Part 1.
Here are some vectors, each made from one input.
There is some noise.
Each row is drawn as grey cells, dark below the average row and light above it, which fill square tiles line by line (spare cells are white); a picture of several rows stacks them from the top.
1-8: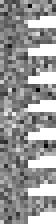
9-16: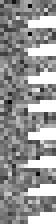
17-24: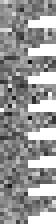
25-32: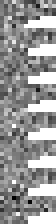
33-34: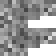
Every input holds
one of 6 labels.
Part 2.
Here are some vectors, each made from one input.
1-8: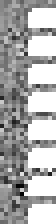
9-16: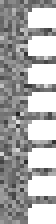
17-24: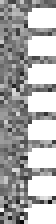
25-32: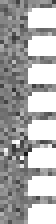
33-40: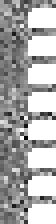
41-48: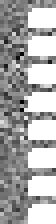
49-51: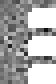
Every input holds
one of 11 labels.
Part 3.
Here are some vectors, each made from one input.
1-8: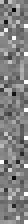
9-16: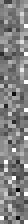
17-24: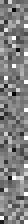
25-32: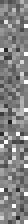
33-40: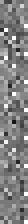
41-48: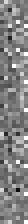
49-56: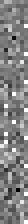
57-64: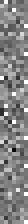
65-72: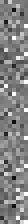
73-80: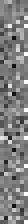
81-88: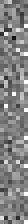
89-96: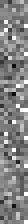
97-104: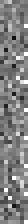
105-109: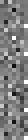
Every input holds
four true/false values.
